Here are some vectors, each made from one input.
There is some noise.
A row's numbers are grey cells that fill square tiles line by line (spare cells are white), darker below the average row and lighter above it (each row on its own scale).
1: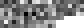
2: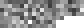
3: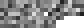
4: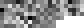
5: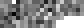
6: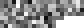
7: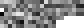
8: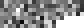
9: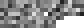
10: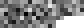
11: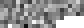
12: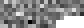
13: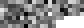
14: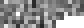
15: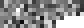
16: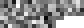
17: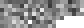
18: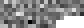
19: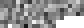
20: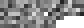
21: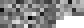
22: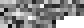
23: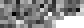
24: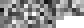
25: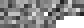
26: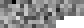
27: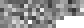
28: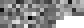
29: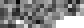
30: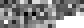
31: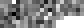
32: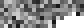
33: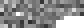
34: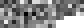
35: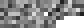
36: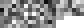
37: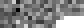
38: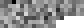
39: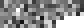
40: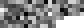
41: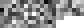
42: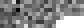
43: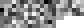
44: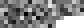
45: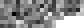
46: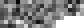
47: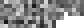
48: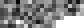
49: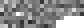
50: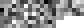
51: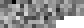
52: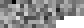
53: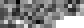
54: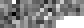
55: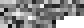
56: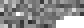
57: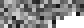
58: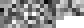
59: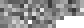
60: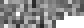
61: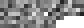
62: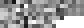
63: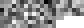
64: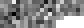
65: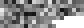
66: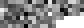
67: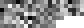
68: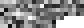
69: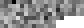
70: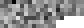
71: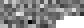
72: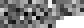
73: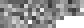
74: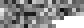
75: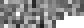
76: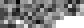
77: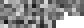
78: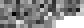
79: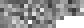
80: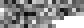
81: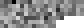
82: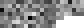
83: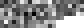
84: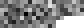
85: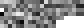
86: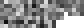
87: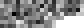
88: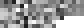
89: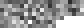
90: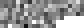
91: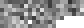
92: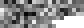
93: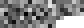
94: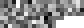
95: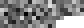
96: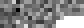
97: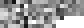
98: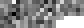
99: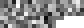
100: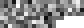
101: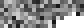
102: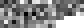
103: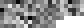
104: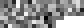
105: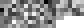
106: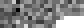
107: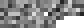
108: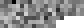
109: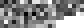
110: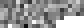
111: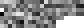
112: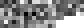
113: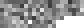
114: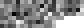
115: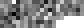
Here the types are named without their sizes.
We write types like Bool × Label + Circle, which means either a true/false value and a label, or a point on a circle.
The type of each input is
Bool × Bool × Bool × Bool + Circle + Unit.
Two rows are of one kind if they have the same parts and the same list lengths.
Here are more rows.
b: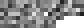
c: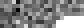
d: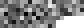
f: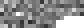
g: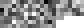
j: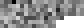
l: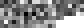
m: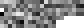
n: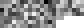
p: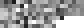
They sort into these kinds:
b
c, d, g, j, l, n, p
f, m

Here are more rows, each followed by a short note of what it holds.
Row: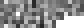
a point on a circle
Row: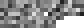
a fixed value
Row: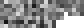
a point on a circle
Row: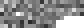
a point on a circle
